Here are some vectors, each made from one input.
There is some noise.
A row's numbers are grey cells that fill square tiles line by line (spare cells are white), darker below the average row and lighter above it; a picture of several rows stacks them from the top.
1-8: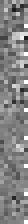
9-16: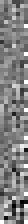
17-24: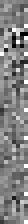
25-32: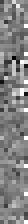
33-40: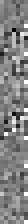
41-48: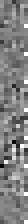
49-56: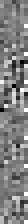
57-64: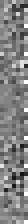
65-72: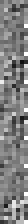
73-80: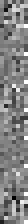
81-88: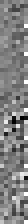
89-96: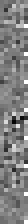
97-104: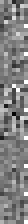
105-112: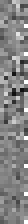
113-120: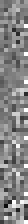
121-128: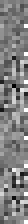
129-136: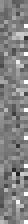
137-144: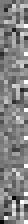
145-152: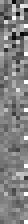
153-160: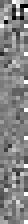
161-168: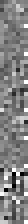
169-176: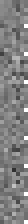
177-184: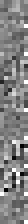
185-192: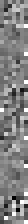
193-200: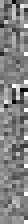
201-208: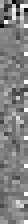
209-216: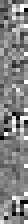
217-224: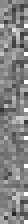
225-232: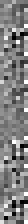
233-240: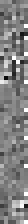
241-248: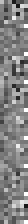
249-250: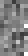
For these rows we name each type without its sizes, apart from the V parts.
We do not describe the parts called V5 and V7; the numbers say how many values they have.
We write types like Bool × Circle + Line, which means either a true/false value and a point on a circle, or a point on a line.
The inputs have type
Label + Line + Tree × (Unit + V5 × V7).
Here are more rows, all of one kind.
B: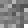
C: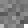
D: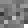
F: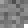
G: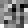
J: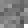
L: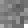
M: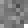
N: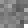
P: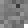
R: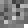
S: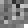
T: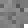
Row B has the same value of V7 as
C and D.
